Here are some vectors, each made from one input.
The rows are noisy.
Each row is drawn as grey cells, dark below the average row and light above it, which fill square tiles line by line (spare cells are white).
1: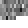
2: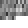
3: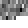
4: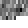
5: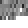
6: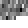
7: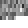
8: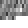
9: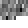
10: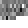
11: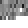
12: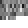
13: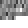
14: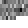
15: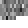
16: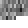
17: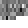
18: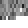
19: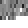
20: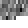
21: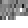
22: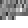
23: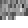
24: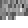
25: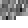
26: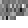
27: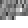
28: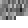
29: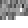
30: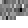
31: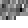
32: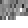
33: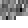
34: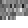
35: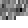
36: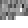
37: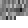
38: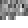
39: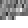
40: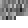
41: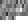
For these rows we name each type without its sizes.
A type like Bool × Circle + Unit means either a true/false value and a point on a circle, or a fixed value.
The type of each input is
Bool × Line × Line.
